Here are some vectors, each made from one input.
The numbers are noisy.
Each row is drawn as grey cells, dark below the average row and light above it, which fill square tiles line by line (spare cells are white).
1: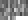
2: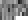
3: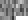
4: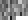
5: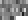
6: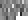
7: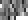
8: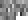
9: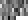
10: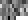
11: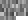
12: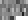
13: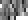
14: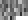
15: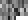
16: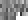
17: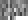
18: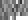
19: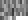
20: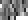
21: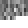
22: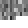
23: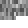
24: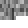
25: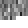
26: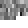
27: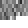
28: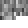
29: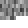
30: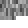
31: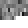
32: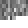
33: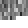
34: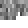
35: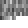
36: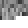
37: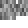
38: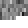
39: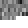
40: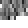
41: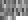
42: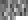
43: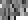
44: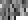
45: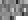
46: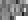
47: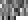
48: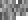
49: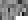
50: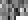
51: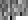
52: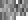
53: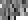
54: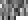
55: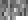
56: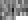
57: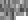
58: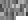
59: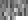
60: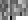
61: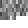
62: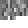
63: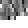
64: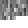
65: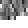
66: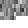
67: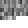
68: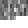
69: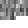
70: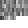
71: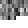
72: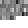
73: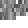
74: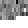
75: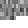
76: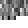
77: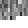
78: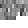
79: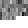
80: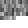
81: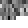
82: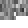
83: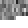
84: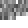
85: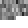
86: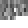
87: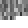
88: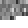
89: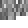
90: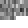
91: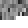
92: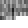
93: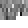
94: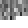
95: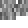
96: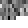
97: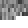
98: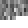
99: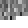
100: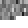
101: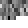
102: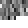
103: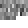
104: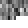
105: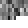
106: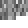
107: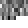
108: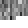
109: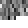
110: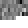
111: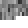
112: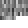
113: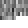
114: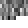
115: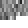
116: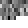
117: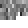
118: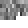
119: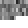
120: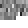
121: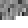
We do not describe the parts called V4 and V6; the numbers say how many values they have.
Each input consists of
either a point on a 5-point line, or a true/false value, a value of V4 and a value of V6.
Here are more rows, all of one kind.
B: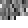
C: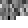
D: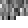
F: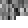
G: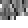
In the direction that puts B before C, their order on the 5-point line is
G, B, C, F, D.
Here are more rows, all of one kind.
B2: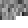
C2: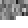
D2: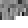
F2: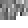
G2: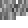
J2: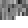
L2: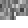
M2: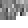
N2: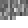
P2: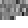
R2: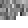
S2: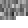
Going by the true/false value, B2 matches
D2, G2, J2 and N2.
